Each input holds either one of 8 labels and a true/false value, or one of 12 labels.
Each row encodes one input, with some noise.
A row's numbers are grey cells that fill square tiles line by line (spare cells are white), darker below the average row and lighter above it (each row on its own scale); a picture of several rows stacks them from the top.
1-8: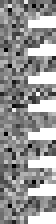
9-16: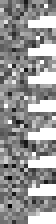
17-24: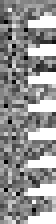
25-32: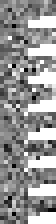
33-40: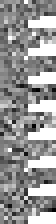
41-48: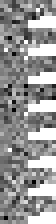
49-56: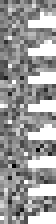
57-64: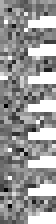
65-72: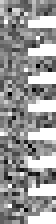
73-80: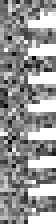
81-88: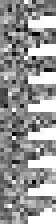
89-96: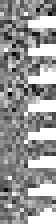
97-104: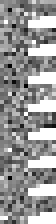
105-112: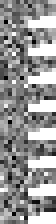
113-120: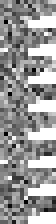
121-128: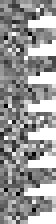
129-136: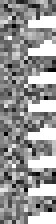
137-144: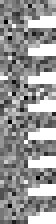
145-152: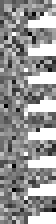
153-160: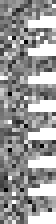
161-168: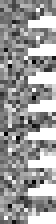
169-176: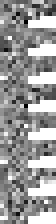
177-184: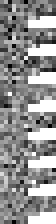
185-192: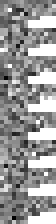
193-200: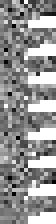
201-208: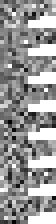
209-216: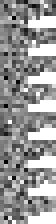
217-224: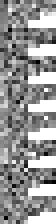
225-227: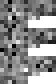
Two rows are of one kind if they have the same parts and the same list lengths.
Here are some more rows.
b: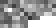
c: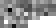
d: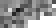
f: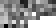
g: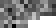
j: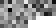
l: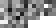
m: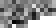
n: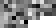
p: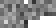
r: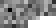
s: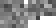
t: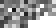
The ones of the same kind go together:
b, d, m, t
c, f, g, j, l, n, p, r, s

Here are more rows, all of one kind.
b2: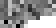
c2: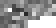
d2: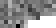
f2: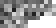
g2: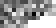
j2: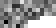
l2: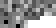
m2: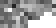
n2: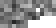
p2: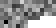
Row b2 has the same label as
d2, j2, l2 and p2.
